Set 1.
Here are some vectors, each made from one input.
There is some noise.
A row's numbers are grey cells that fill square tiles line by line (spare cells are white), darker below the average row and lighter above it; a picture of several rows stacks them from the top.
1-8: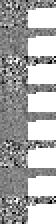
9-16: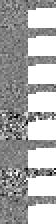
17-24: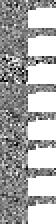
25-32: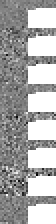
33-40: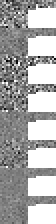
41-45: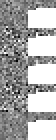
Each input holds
either a point on a 4-point line, or a point on a 5-point line.
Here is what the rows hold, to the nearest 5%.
About 45% of them hold a point on a 4-point line. The rest hold a point on a 5-point line.
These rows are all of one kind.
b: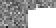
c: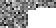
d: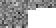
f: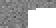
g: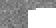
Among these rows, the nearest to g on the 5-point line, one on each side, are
b and f.
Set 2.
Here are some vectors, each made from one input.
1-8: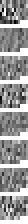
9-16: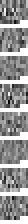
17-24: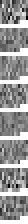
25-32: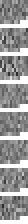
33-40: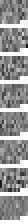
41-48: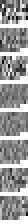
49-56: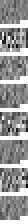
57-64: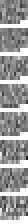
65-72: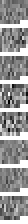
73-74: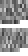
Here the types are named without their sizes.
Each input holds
a point on a line, together with either a fixed value, or a node of a tree.
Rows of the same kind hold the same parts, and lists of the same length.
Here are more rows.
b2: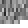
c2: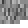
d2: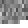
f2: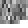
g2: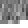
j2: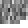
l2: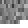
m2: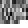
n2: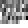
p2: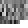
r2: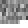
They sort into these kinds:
b2, c2, d2, f2, n2, r2
g2, j2, l2, m2, p2

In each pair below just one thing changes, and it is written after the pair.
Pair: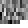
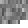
the node of the tree
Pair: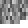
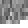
the place on the line
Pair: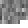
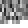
the node of the tree
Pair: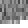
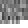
the place on the line
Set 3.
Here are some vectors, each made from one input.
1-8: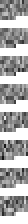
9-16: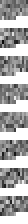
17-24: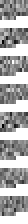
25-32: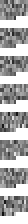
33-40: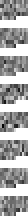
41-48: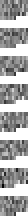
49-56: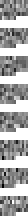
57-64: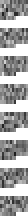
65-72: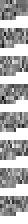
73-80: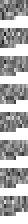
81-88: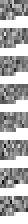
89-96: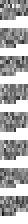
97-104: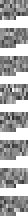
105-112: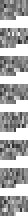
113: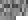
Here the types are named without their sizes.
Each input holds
four true/false values, together with either a point on a circle, or a fixed value.
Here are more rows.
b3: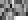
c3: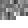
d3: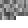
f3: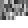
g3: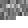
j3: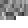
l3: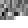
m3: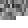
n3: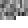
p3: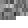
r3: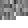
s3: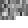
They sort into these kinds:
b3, f3, g3, l3, p3, s3
c3, d3, j3, m3, n3, r3

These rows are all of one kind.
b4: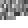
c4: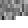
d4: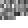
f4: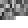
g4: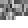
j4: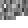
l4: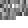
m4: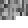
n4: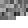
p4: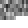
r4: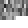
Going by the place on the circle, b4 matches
j4, m4, p4 and r4.
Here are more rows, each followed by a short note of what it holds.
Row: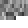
four true/false values
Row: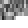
a point on a circle and four true/false values
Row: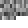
four true/false values
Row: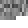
four true/false values
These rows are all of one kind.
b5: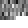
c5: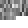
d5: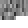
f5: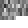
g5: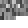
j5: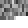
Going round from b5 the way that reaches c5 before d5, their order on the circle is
b5, f5, c5, d5, j5, g5.
